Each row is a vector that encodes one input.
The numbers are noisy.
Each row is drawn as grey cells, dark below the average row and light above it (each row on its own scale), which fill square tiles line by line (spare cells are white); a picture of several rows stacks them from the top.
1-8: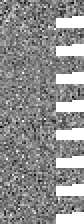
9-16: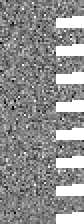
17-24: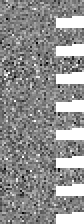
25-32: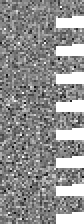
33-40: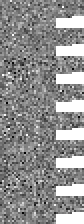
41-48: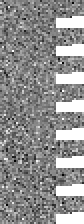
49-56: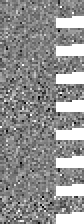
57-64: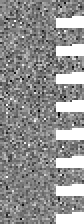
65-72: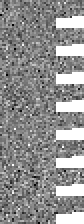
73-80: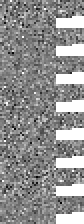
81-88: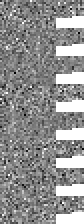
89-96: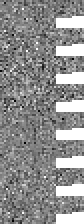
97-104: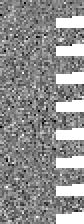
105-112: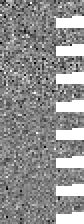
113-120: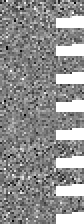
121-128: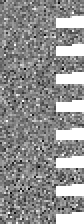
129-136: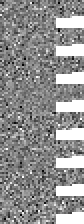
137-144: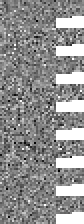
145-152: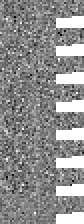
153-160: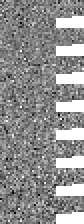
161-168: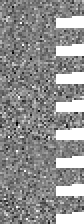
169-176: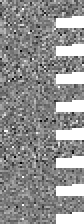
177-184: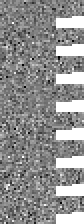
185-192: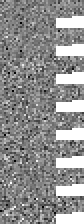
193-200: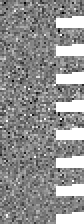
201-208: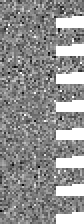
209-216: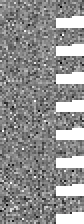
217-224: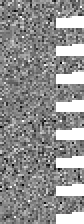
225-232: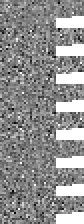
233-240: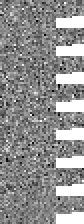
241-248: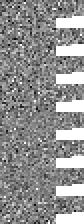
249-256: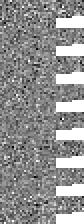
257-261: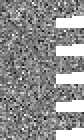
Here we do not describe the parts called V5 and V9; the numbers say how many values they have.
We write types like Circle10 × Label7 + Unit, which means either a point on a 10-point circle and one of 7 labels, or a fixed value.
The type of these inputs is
Label6 × Label7 × Label7 × V5 × V9 + Unit.
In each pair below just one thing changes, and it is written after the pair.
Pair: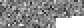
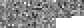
the value of V5
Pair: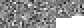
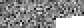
the value of V5
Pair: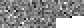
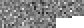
one of the three labels
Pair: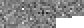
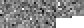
one of the three labels
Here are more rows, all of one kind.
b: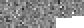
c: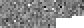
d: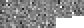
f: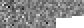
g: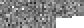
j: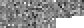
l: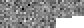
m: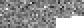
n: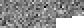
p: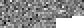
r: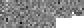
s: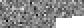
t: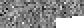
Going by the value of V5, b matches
d, l, m and r.
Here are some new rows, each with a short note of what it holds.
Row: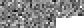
a fixed value
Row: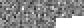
one of 6 labels, two labels (each one of 7), a value of V5 and a value of V9
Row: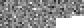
one of 6 labels, two labels (each one of 7), a value of V5 and a value of V9
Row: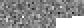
one of 6 labels, two labels (each one of 7), a value of V5 and a value of V9
